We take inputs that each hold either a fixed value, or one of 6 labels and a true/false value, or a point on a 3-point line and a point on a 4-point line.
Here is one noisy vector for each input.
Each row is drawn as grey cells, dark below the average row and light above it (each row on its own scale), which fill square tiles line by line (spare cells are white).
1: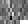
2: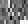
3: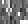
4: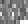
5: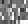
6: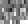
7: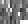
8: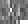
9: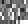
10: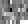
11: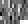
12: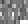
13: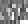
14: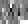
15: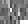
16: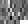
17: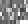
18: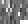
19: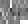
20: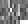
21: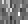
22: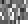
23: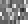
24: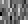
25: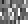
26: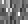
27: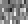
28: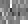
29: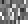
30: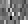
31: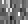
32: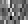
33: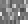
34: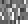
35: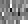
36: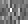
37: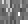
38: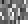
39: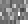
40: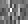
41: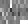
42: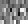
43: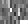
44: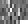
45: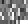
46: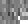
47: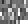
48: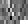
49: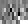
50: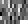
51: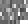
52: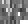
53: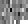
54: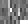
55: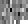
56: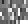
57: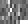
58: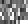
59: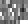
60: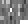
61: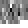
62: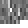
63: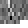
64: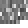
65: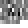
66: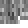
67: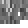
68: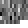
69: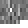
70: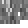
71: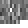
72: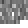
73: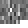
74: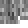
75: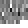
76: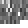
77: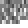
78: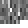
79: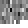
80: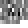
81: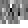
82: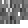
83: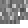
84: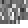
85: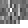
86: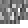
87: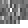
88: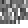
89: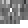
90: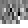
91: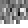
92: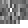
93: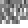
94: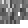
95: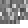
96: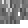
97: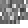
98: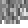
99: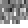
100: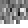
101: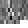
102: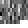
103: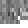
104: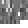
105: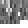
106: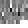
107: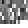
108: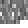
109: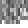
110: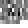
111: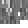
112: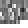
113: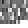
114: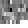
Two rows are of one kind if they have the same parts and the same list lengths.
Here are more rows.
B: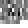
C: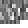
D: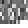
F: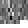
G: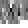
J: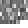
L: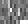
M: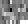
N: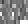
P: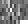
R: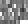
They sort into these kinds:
B
C, D, F, J, L, N, P, R
G, M

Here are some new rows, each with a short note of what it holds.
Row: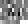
a fixed value
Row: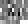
a fixed value
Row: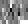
a point on a 3-point line and a point on a 4-point line
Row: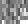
a point on a 3-point line and a point on a 4-point line
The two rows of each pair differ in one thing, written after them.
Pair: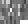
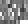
the true/false value
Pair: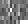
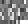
the true/false value
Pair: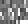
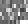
the label
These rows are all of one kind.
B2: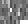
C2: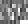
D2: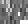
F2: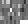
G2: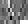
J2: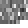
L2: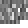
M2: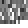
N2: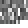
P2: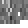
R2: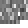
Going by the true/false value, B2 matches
D2, F2, G2 and P2.
